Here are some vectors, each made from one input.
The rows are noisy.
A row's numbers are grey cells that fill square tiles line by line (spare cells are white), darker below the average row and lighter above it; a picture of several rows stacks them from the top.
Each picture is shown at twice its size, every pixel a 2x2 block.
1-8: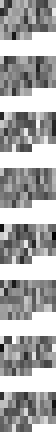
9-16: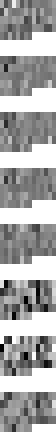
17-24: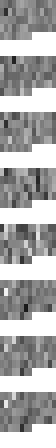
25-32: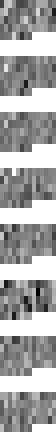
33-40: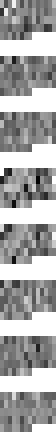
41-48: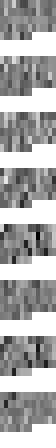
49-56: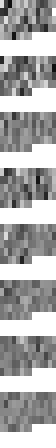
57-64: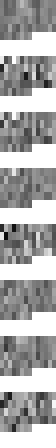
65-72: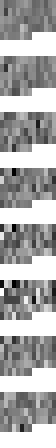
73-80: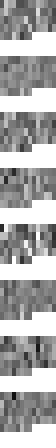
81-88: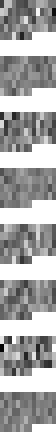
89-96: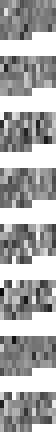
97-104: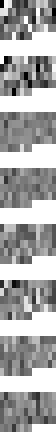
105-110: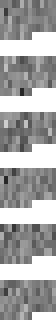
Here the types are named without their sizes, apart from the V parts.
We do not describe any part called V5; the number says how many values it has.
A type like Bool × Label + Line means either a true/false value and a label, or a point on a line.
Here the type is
Line × (Line + V5 × V5).
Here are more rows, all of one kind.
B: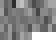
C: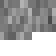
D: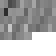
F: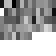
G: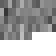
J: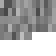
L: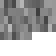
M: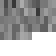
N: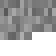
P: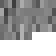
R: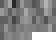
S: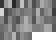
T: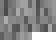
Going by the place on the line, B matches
F, L, M and R.
